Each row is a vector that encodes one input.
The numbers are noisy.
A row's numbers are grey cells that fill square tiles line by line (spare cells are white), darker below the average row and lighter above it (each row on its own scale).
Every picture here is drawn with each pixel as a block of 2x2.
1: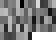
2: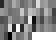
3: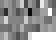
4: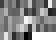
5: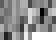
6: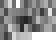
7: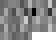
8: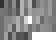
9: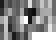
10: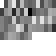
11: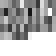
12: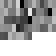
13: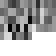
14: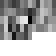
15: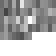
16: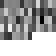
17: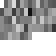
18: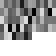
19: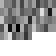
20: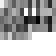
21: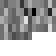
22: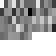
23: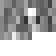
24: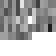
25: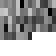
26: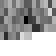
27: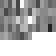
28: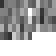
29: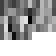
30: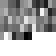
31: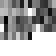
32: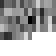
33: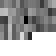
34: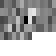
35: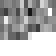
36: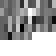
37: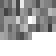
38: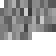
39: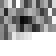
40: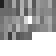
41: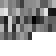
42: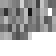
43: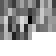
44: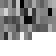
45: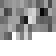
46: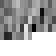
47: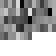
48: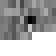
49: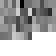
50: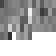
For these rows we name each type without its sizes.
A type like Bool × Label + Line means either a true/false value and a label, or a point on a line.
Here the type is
List(Circle).
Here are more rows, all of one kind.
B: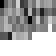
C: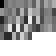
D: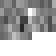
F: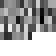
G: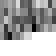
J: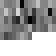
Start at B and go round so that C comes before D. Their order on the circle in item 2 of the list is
B, F, G, J, C, D.
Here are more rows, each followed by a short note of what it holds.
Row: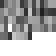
a list of two items
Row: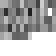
a list of one item
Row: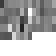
a list of two items
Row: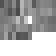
a list of one item
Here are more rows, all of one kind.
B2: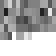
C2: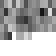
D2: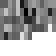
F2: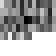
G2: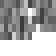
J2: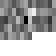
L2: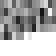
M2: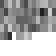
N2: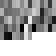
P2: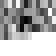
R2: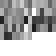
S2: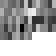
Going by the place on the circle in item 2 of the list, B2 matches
C2 and M2.
